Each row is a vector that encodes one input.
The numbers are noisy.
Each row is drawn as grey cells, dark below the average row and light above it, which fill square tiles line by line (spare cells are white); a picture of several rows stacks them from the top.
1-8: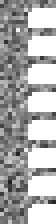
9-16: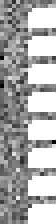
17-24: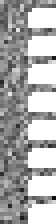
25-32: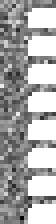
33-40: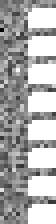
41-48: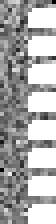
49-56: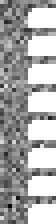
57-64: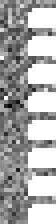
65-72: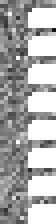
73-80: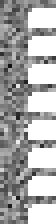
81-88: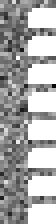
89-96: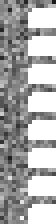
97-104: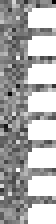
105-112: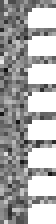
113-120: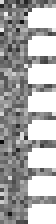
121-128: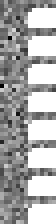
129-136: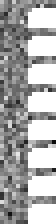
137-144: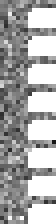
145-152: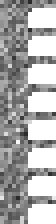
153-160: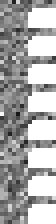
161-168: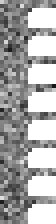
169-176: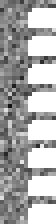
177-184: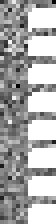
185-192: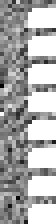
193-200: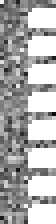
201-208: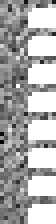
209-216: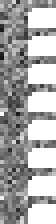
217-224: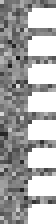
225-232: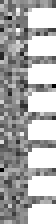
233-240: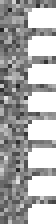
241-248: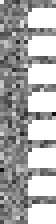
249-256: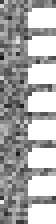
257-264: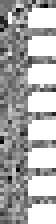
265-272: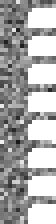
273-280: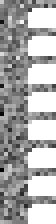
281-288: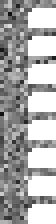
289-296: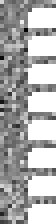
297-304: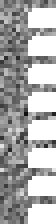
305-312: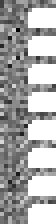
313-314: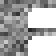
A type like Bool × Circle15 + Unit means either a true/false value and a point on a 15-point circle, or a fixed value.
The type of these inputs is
(Bool × Line6 + Circle11) × Circle11.
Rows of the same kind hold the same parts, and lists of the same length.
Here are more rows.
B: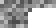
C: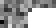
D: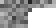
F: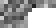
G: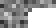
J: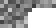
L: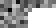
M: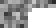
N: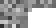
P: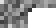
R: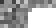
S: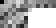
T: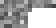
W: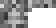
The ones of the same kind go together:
B, C, D, F, G, J, P, R, T
L, M, N, S, W

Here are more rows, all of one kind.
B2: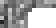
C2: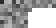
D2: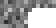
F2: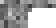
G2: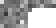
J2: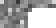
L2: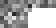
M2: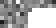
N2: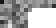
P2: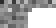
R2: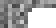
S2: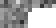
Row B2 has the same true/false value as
C2, G2, J2 and P2.
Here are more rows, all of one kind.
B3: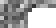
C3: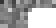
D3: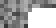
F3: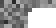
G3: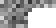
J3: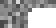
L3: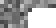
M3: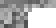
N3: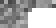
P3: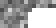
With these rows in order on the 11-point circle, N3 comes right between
C3 and P3.
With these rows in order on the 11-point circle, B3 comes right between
L3 and P3.
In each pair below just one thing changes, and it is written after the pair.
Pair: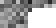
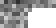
the place on the 11-point circle
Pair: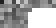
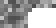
the place on the 11-point circle
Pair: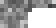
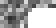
the place on the 6-point line
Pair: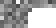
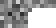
the true/false value
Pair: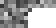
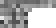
the true/false value
